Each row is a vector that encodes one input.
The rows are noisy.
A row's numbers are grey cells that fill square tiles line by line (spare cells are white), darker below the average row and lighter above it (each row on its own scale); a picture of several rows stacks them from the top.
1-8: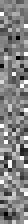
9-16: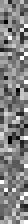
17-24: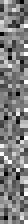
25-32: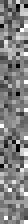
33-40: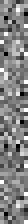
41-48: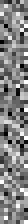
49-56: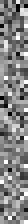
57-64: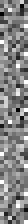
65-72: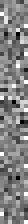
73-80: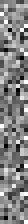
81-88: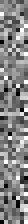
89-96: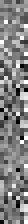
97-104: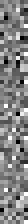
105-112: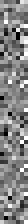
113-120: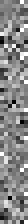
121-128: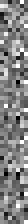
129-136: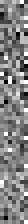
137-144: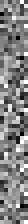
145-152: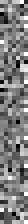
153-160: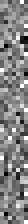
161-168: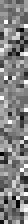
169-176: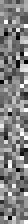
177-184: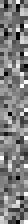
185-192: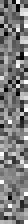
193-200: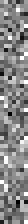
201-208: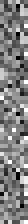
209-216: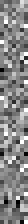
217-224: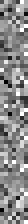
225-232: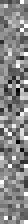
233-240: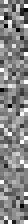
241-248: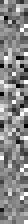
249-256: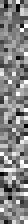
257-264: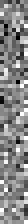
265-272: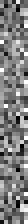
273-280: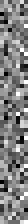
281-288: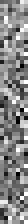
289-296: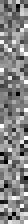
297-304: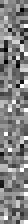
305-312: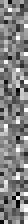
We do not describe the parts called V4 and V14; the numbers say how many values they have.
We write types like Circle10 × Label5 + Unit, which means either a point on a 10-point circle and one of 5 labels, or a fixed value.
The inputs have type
Bool × V4 × V14 + Circle8 + Unit.
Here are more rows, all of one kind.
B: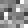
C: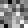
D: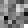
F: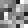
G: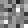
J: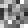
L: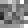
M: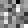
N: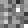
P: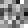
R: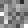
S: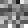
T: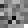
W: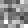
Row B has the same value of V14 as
F, G, M and N.
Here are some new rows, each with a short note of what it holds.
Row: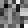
a point on an 8-point circle
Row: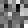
a point on an 8-point circle
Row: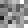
a true/false value, a value of V4 and a value of V14
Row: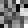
a point on an 8-point circle
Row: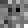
a fixed value
